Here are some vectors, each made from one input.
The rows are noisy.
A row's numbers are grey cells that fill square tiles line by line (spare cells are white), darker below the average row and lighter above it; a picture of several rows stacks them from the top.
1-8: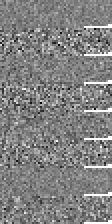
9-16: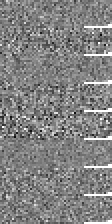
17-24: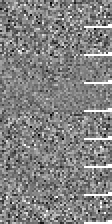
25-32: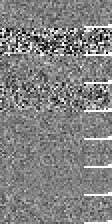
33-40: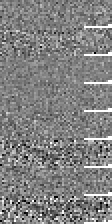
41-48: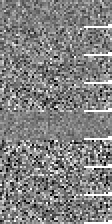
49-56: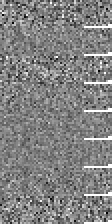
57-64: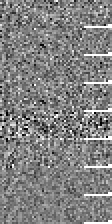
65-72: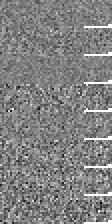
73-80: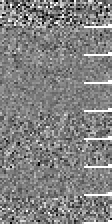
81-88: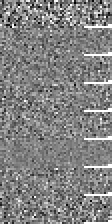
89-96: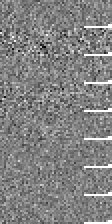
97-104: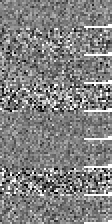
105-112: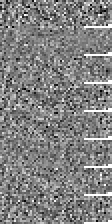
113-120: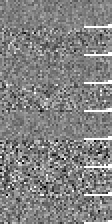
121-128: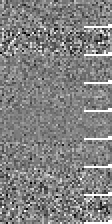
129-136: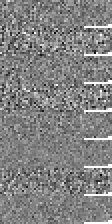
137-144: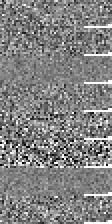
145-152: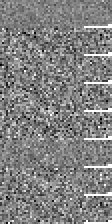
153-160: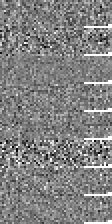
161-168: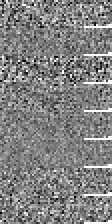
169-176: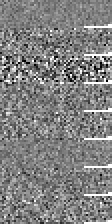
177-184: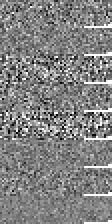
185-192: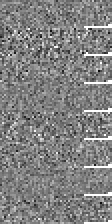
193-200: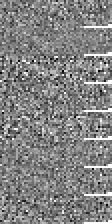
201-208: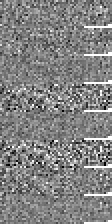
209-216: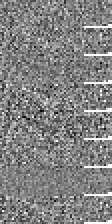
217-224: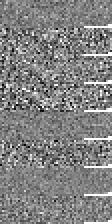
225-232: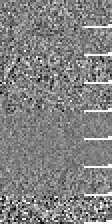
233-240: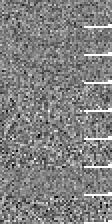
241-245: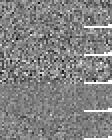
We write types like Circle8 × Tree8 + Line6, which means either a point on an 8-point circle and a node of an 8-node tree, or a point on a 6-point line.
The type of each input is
List2(Circle9) × Tree8 + Tree10 + Unit.
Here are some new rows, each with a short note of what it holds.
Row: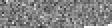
a node of an 8-node tree, together with the empty list
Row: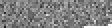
a node of an 8-node tree, together with a list of two items
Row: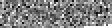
a node of an 8-node tree, together with the empty list
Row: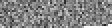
a fixed value
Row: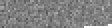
a node of an 8-node tree, together with a list of one item
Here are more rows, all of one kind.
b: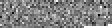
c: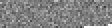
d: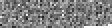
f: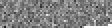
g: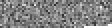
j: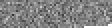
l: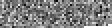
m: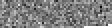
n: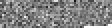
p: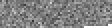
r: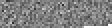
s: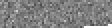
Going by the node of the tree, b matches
g and m.
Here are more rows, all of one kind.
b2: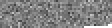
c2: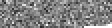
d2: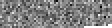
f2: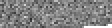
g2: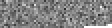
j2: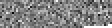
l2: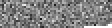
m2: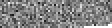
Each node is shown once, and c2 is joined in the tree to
b2, g2 and m2.
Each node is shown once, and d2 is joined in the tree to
b2.
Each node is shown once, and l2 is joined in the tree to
b2.
